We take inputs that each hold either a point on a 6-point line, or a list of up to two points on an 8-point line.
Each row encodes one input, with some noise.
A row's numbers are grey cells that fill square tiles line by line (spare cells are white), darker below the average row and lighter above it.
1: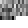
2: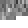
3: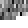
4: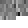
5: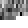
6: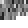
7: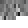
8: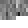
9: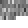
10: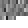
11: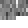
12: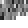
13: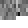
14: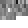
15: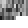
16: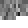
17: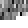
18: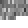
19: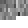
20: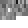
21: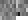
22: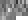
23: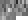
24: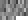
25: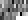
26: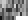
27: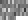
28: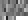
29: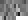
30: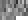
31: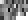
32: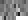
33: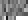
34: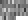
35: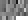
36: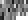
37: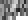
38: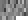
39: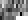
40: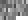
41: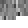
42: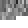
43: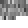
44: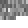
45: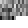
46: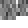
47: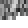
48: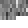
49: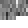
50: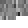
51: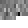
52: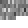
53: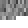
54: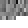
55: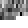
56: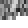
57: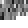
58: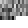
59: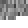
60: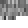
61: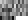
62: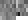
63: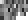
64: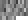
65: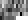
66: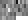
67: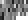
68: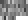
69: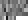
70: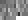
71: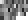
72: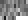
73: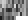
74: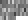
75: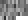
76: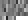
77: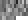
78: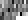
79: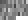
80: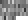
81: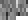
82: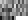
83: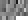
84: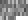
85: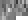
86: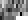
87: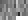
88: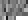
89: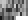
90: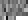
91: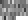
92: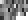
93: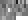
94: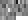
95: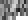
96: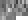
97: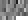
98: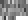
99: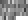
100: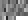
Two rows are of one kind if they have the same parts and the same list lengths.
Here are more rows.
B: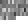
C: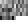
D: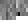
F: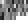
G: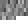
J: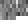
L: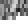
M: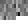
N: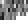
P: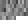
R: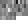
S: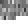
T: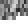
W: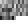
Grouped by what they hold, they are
B, D, J, M, S
C, F, N, W
G, P, R
L, T

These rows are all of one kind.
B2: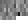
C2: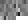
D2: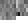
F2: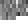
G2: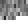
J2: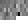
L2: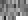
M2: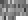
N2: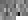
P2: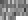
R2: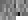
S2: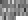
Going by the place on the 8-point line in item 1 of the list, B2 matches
C2, J2, N2 and R2.
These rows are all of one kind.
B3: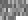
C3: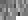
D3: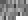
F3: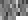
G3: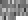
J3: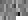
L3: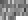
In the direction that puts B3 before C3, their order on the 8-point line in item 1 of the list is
G3, L3, B3, D3, C3, J3, F3.
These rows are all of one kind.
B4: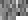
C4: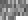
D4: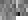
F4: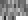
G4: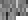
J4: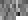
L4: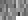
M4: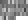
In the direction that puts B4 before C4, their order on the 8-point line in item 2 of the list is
F4, J4, B4, M4, D4, C4, L4, G4.
